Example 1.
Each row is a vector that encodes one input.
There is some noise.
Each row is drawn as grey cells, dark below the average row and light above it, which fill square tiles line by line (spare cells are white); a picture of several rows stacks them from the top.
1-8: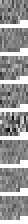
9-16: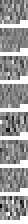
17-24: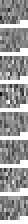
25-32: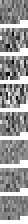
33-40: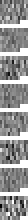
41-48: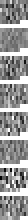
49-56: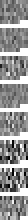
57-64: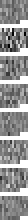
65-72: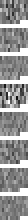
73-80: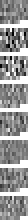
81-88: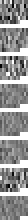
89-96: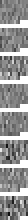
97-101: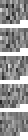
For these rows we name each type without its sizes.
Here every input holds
a list of points on a line.
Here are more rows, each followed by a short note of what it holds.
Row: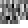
a list of two items
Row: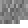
a list of two items
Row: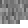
a list of two items
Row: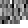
the empty list
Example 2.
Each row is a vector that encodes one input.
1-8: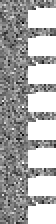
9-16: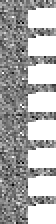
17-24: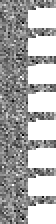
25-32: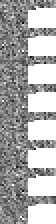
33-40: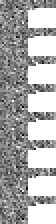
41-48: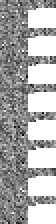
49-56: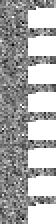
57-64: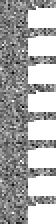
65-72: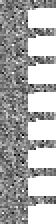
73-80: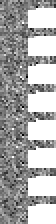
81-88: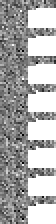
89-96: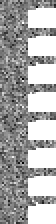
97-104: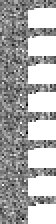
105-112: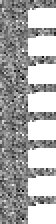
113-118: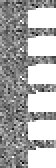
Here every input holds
either a point on a 13-point circle, or a point on an 8-point line.
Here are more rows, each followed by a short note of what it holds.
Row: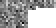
a point on an 8-point line
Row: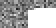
a point on a 13-point circle
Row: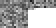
a point on a 13-point circle
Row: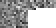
a point on an 8-point line
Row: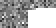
a point on a 13-point circle
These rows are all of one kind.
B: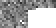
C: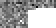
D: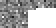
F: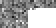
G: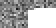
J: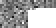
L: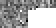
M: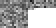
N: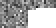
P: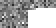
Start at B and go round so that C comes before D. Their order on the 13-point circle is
B, C, D, P, G, M, F, J, N, L.
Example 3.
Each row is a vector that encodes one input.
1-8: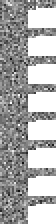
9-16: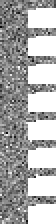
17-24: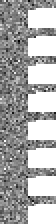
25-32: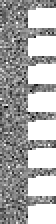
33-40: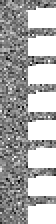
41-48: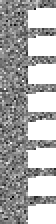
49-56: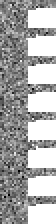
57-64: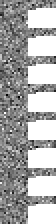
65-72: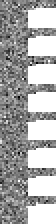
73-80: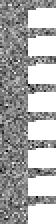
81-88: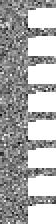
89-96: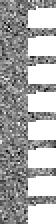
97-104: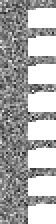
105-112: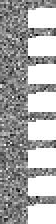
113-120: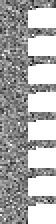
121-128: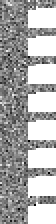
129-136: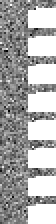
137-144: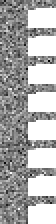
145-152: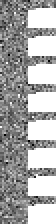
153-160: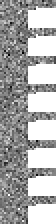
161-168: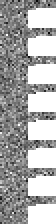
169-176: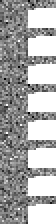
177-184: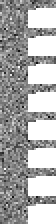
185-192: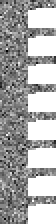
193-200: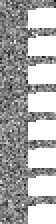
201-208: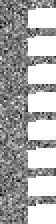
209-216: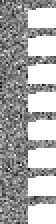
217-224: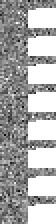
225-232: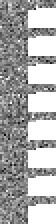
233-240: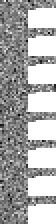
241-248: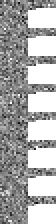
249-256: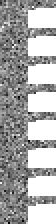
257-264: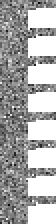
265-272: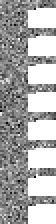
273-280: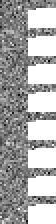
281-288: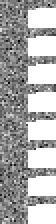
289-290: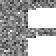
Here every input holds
a point on each of two 17-point circles.
